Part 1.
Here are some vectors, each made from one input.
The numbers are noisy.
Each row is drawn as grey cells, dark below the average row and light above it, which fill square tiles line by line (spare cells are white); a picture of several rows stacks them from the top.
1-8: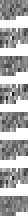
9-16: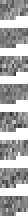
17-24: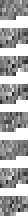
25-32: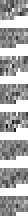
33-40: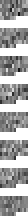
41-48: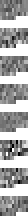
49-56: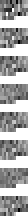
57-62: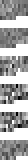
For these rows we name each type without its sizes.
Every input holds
a label.
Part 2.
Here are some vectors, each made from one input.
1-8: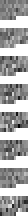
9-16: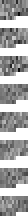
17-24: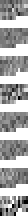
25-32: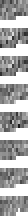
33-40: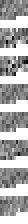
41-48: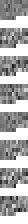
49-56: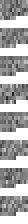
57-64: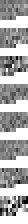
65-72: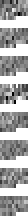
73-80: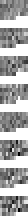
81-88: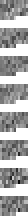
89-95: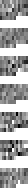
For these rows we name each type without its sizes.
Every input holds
a label.
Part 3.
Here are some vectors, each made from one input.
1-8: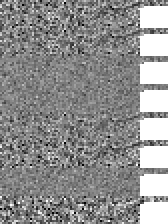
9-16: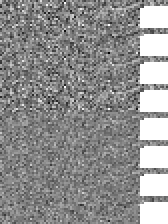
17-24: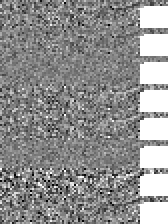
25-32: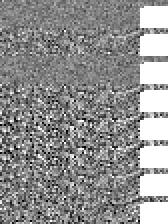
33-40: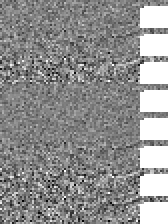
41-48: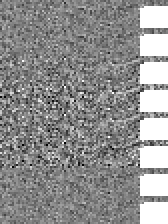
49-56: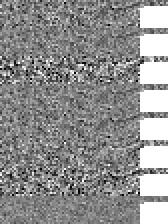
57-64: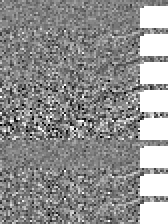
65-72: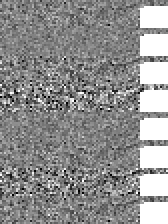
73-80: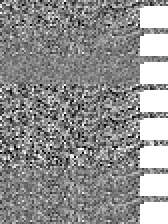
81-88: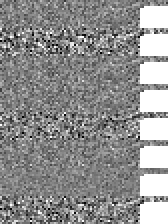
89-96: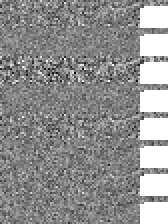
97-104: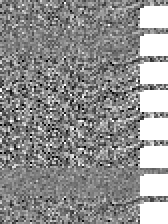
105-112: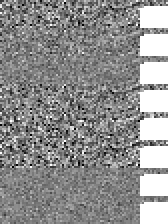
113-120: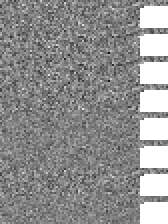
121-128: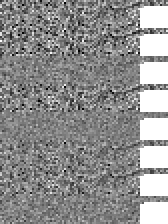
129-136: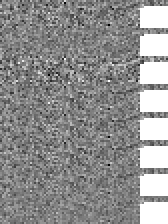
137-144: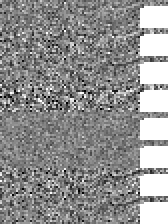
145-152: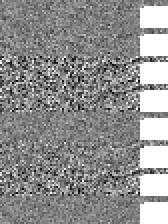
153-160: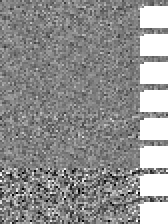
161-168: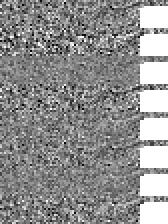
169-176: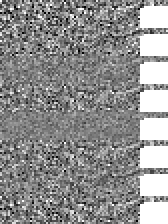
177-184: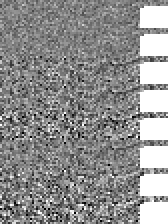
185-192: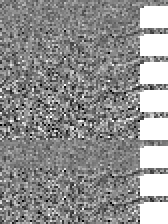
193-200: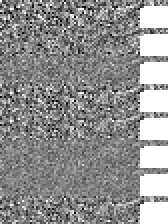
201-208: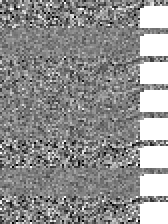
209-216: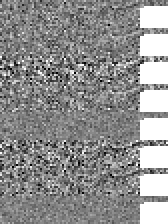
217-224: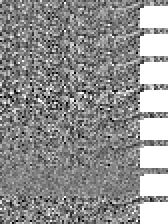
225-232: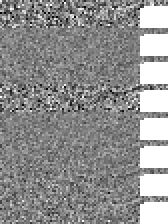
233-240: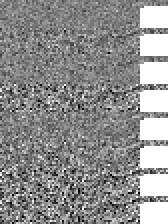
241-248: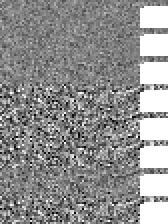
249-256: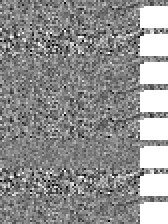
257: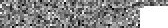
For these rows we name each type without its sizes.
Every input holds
a point on a line.
